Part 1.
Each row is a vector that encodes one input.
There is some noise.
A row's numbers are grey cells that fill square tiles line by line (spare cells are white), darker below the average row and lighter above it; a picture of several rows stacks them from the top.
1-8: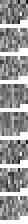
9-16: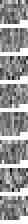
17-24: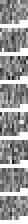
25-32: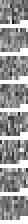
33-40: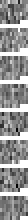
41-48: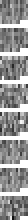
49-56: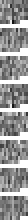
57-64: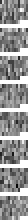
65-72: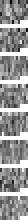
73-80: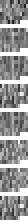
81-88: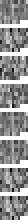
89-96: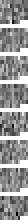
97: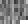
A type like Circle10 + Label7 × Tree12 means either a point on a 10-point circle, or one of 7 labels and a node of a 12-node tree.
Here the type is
Line9 + List2(Line6).
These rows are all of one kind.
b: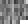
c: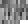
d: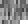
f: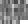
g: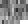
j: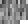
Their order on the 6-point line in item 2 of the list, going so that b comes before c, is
b, j, c, d, g, f.
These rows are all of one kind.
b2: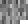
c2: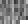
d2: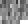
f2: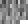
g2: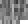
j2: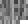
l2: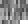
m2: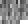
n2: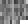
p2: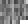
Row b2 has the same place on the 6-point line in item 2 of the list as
n2 and p2.
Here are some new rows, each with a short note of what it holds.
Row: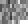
a list of one item
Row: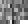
the empty list
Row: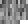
a list of two items
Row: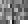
the empty list
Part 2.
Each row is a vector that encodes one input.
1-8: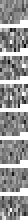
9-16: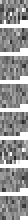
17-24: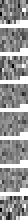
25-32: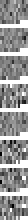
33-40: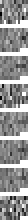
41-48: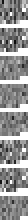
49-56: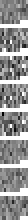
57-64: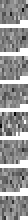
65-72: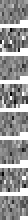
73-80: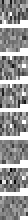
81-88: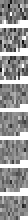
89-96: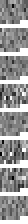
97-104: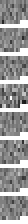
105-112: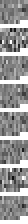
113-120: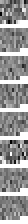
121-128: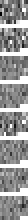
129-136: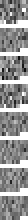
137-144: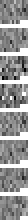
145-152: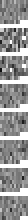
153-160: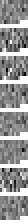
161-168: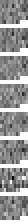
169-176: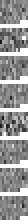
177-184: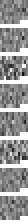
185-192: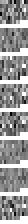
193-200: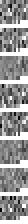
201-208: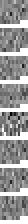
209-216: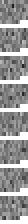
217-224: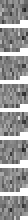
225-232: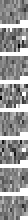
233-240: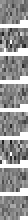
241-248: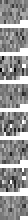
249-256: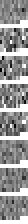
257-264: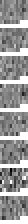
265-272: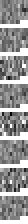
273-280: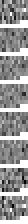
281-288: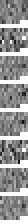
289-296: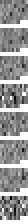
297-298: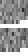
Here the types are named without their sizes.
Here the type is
Bool × Bool × Bool × Bool + Circle × Circle + Unit.
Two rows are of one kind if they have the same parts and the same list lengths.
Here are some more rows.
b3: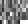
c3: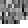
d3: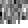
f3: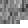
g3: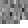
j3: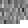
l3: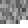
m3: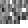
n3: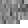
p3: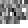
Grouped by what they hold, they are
b3, d3, m3, p3
c3
f3, g3, j3, l3, n3

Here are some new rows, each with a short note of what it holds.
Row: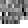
a fixed value
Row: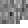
four true/false values
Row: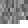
four true/false values
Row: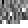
a point on each of two circles
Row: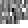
a point on each of two circles
